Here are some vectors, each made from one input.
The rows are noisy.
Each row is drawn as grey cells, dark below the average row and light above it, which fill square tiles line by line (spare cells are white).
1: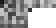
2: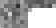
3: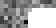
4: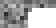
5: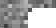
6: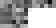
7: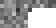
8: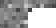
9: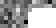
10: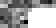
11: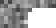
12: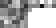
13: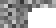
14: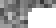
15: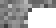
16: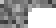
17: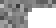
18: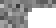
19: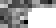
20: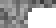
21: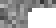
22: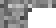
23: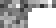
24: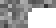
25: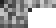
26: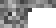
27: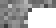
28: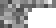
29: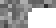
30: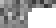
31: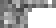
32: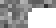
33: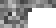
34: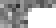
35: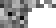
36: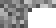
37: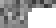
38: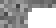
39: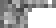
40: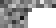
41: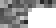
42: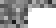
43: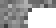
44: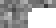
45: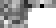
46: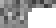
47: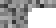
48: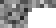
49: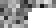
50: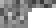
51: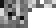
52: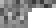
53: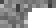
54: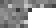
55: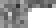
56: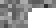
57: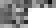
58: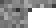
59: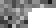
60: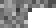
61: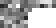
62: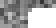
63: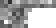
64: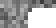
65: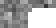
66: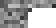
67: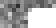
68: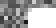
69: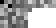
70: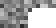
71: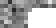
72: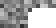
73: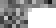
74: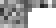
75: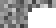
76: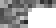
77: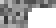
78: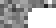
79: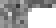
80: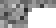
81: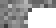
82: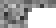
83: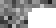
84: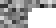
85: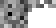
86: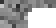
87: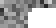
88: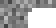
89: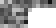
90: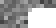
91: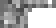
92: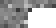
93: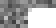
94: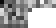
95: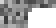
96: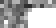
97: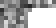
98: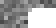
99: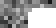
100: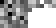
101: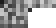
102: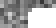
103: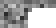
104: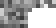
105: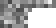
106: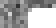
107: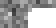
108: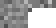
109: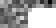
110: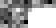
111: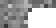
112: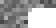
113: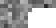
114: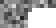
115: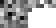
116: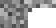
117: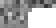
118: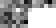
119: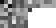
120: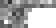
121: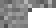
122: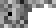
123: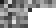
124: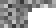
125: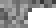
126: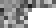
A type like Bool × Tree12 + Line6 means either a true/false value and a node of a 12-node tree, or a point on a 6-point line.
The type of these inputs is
Bool × Bool × Bool × Bool × Tree9.
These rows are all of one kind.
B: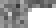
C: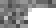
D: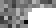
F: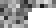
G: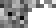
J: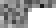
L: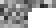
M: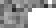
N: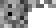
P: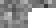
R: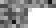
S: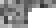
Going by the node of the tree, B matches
J, P and S.
